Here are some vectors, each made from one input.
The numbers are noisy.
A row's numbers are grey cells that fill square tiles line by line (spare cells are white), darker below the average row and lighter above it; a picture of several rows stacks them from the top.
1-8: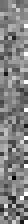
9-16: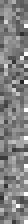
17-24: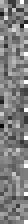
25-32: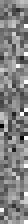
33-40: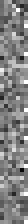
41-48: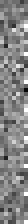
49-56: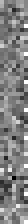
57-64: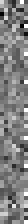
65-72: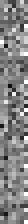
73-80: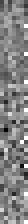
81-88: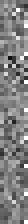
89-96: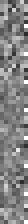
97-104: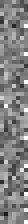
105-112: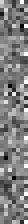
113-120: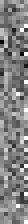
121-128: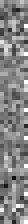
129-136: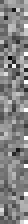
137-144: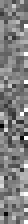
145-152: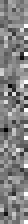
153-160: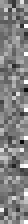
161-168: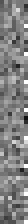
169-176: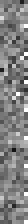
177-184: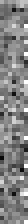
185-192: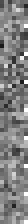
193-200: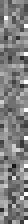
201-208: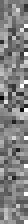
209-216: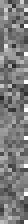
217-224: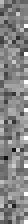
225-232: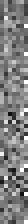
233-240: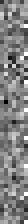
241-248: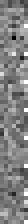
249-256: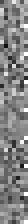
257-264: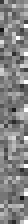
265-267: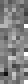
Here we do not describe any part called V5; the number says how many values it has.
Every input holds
a value of V5, together with a list of up to three points on a 6-point line.
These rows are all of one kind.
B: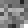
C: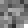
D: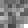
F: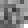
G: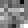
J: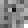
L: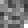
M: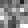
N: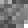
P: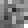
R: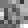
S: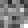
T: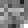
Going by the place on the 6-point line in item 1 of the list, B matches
C, G and T.
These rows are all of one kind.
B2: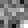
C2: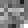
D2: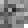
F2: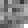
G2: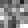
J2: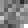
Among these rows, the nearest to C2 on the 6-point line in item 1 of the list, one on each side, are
B2 and G2.
